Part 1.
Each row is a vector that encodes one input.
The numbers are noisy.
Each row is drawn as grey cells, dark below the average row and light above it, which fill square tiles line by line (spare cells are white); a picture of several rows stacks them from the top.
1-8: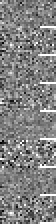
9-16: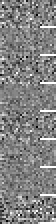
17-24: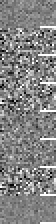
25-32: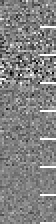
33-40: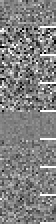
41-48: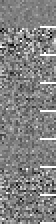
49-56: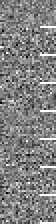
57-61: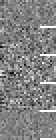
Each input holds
either a fixed value, or one of 6 labels and three true/false values.
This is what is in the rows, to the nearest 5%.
About 5% of them hold a fixed value. The rest hold one of 6 labels and three true/false values.
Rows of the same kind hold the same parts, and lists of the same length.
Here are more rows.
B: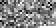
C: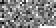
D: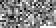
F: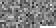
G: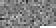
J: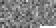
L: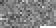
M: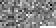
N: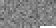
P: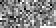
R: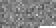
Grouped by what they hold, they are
B, C, D, F, G, J, L, M, R
N, P

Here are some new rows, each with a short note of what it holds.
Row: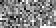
a fixed value
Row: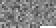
one of 6 labels and three true/false values
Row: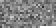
a fixed value
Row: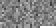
a fixed value
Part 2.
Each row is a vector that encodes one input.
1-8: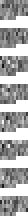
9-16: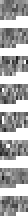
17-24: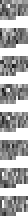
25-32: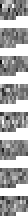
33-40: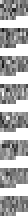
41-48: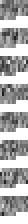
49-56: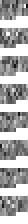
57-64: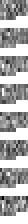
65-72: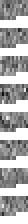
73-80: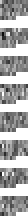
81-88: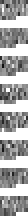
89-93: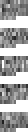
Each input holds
a node of each of two 11-node trees.
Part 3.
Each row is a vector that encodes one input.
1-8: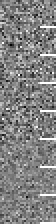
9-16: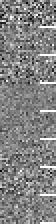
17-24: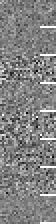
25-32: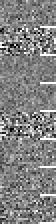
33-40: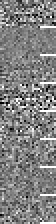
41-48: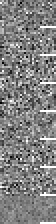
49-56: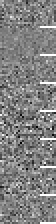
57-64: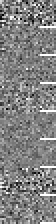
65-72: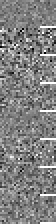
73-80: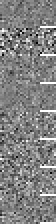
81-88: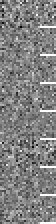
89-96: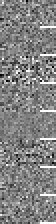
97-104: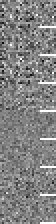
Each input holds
either a point on a 10-point circle, or three true/false values.
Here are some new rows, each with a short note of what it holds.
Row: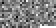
three true/false values
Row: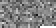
three true/false values
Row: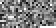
a point on a 10-point circle
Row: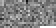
three true/false values
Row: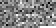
a point on a 10-point circle
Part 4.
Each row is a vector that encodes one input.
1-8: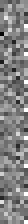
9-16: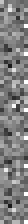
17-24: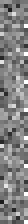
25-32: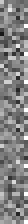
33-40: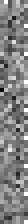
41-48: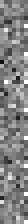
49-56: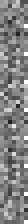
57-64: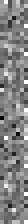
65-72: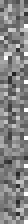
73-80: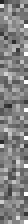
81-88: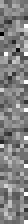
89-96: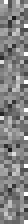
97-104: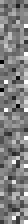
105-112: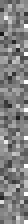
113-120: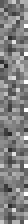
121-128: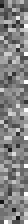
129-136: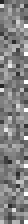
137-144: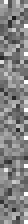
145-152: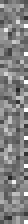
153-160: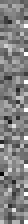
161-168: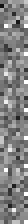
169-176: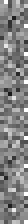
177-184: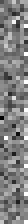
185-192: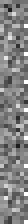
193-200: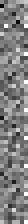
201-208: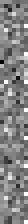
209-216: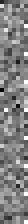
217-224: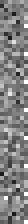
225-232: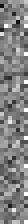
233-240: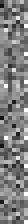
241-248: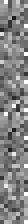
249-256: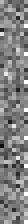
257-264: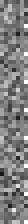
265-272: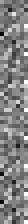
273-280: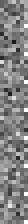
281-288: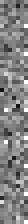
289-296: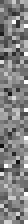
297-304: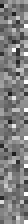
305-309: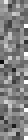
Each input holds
either a point on a 19-point circle, or a fixed value, or a node of a 10-node tree.
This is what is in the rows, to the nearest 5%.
About 75% of them hold a point on a 19-point circle. A few of them hold a fixed value. The rest hold a node of a 10-node tree.
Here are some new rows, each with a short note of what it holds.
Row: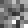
a node of a 10-node tree
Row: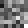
a node of a 10-node tree
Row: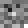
a point on a 19-point circle
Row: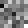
a node of a 10-node tree
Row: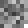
a node of a 10-node tree
